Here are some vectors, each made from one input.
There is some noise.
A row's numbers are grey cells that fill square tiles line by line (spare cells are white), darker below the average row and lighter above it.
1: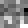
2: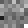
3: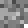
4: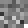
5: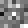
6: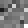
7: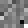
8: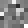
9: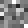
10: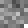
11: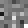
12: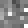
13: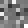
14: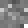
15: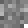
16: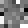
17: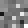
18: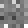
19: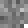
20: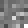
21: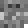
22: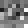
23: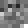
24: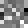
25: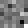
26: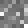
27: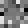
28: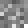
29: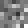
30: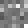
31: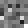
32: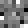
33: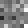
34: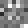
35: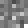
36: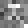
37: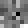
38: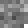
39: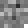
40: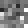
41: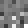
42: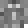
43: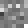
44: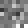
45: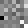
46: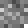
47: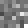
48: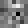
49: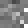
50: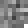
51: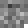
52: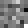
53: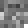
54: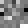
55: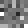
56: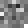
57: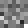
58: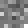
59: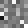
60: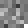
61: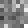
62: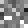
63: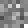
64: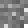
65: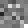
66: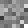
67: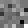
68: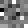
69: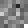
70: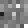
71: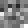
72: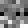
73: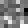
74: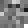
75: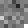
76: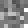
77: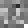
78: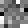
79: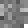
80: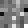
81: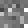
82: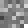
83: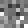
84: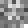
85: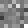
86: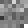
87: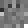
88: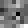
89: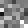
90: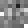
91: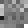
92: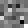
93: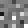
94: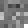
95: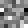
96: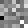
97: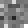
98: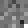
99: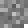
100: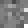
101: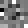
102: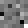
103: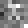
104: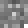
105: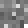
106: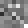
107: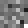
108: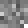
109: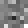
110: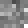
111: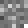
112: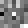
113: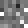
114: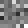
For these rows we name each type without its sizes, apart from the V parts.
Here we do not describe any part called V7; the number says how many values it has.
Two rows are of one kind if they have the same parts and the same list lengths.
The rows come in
2 kinds.
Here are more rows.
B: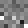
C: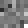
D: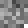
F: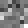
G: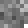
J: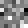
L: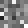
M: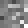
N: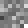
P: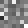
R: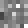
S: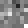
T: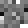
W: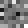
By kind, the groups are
B, C, D, F, G, L, M, N, P, R, S, W
J, T

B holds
four true/false values and a value of V7.
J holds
a point on a line and a value of V7.
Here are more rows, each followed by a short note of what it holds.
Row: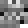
a point on a line and a value of V7
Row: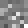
four true/false values and a value of V7
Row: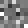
four true/false values and a value of V7
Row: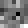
a point on a line and a value of V7
